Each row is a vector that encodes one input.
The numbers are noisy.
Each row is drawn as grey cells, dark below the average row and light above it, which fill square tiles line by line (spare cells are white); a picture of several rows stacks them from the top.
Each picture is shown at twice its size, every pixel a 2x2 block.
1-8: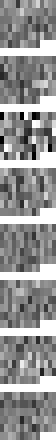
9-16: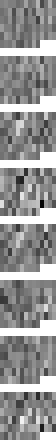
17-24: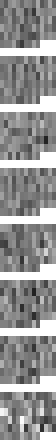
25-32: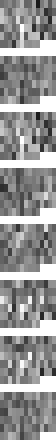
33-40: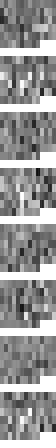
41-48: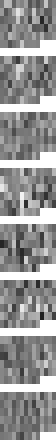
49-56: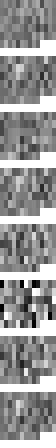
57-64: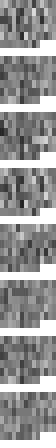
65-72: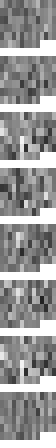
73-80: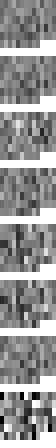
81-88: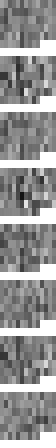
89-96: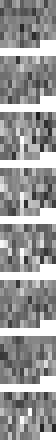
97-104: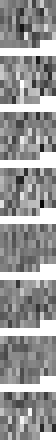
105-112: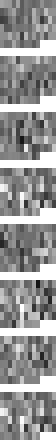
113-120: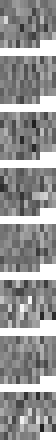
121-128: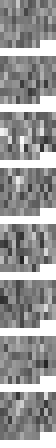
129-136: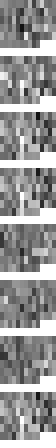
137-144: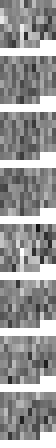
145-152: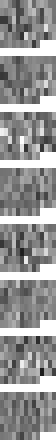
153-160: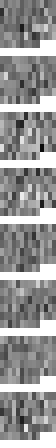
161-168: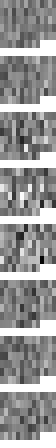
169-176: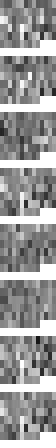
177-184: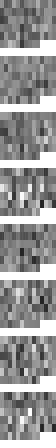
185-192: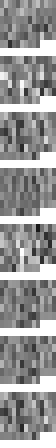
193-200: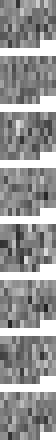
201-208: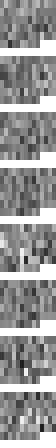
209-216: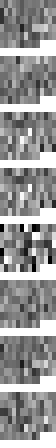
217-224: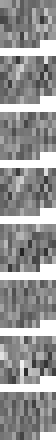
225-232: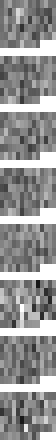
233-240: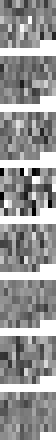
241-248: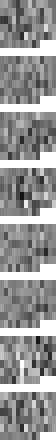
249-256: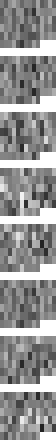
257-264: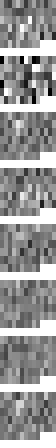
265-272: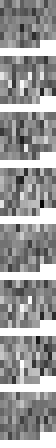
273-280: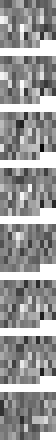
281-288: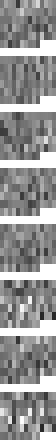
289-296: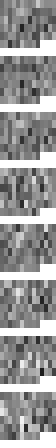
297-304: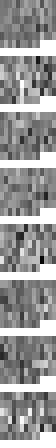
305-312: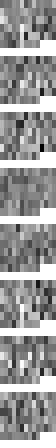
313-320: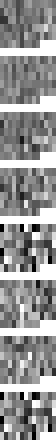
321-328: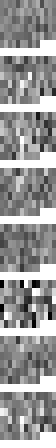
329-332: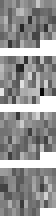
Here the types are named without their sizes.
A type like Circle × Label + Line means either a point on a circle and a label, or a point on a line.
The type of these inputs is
List(Line).
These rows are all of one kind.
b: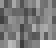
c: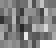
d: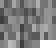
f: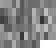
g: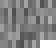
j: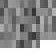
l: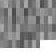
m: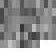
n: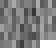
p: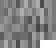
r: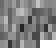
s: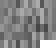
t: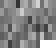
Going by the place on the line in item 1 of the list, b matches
d and m.
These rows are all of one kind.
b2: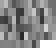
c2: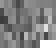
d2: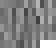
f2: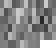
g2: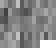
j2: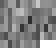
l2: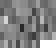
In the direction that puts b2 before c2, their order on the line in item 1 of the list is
b2, c2, g2, d2, l2, j2, f2.
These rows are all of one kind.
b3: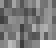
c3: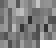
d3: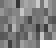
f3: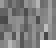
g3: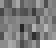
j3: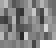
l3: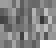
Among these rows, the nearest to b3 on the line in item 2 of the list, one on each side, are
c3 and d3.
